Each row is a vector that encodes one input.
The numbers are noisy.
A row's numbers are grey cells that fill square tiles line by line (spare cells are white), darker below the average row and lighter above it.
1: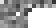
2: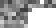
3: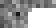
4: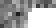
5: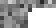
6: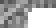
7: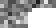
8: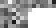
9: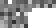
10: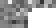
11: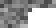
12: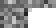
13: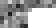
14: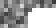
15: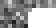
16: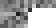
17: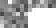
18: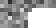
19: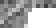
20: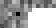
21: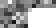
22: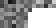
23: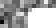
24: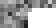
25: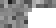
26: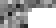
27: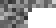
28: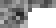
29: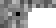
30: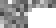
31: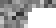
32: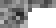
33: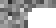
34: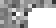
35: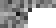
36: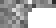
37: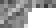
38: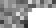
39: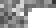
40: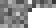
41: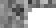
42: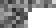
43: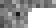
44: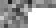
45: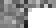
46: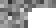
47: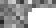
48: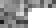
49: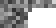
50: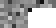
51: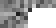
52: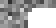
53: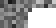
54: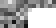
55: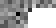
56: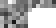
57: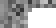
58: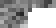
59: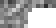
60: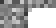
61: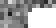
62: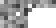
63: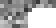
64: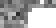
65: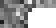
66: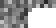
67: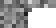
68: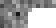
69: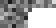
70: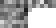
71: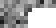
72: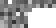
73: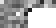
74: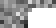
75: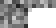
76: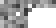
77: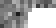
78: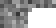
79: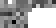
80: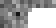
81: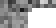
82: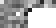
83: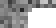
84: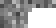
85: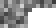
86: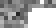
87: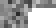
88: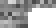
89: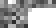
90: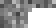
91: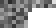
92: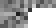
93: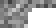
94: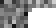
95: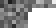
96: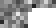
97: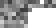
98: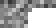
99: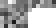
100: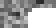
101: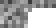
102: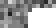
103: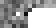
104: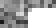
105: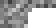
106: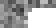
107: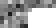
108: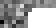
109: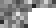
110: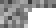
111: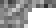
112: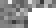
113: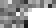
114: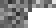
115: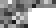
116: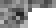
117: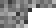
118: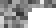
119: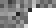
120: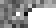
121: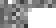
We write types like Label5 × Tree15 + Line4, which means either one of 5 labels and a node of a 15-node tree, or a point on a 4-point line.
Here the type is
Label8 × (Label8 + Line9).
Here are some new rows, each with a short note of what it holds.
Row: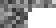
one of 8 labels and a point on a 9-point line
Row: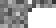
two labels (each one of 8)
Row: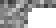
one of 8 labels and a point on a 9-point line
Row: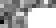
two labels (each one of 8)
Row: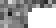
two labels (each one of 8)
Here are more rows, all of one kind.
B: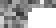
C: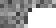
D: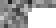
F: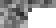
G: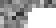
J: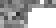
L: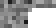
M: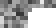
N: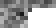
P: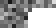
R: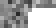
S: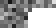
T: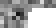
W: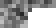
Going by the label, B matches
G, J, M and T.
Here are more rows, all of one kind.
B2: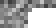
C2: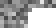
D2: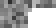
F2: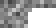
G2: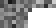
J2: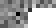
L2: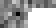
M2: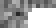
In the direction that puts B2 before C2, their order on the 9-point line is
B2, C2, F2, G2, D2, J2, L2, M2.
